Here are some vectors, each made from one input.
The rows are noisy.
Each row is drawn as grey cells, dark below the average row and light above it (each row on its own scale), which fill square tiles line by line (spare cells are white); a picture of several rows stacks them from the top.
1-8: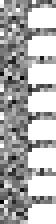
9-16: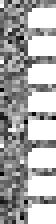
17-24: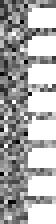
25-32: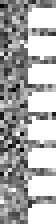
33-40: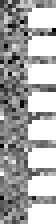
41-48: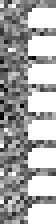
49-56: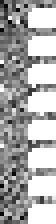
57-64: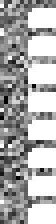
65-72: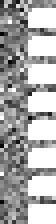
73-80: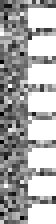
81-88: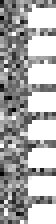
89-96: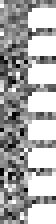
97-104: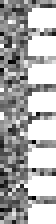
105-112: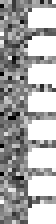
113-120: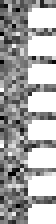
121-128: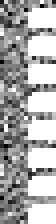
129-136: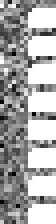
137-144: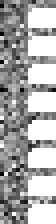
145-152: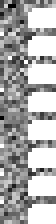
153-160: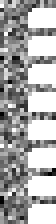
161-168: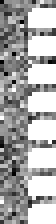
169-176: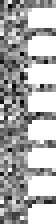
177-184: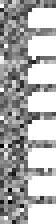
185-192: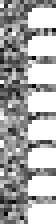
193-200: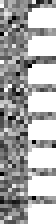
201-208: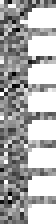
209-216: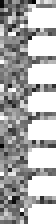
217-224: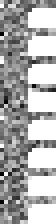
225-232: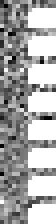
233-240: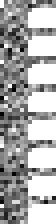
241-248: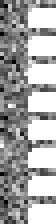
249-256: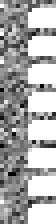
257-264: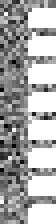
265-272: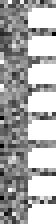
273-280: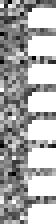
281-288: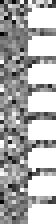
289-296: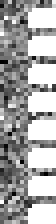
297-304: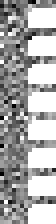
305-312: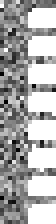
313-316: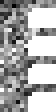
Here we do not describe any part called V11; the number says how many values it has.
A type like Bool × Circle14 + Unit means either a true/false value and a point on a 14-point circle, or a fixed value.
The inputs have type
List2(Bool × V11).
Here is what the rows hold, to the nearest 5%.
All of them are lists of up to two items, each a true/false value and a value of V11: a few are empty, 35% hold one and 65% two.
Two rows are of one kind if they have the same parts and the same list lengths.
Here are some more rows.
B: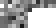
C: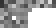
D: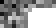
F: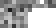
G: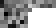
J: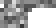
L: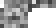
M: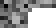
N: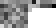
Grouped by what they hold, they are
B, J, L
C, D, G, M, N
F

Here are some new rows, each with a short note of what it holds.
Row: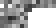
a list of one item
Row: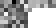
a list of two items
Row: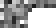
a list of one item
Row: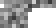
a list of one item
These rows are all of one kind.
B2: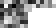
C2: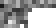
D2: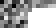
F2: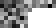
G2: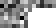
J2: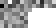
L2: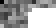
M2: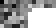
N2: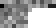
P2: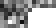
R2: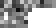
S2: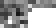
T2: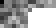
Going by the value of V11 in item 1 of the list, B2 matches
L2, M2, S2 and T2.
